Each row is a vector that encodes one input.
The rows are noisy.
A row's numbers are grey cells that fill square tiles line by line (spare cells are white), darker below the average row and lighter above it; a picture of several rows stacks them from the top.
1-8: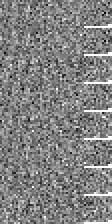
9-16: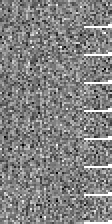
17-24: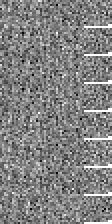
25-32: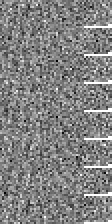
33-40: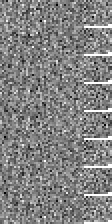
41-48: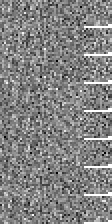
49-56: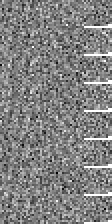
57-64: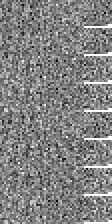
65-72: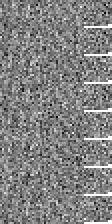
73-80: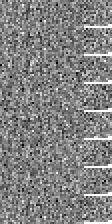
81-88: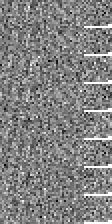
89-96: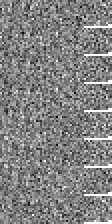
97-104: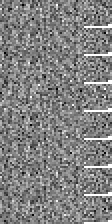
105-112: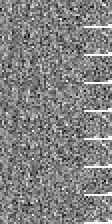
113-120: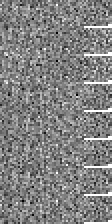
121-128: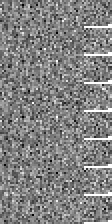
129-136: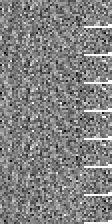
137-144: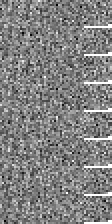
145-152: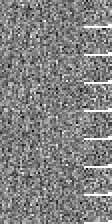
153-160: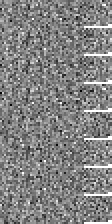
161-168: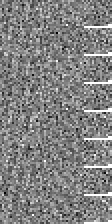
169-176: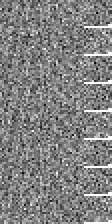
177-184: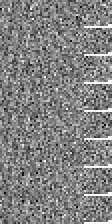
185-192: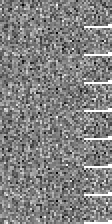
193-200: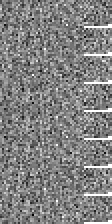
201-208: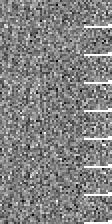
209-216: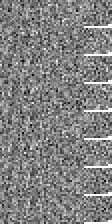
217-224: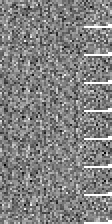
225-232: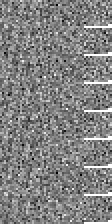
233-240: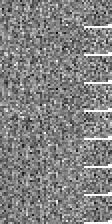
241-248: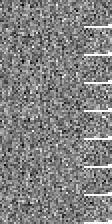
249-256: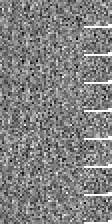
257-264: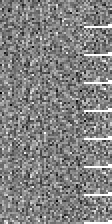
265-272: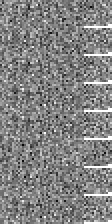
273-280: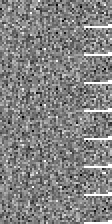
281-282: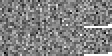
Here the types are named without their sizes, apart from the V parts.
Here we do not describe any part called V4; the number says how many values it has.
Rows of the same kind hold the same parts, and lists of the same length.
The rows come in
2 kinds.
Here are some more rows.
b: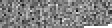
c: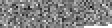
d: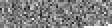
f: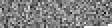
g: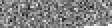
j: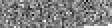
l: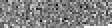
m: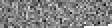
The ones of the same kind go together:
b, f, m
c, d, g, j, l

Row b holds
three true/false values and a value of V4.
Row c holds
a point on a circle and a point on a line.
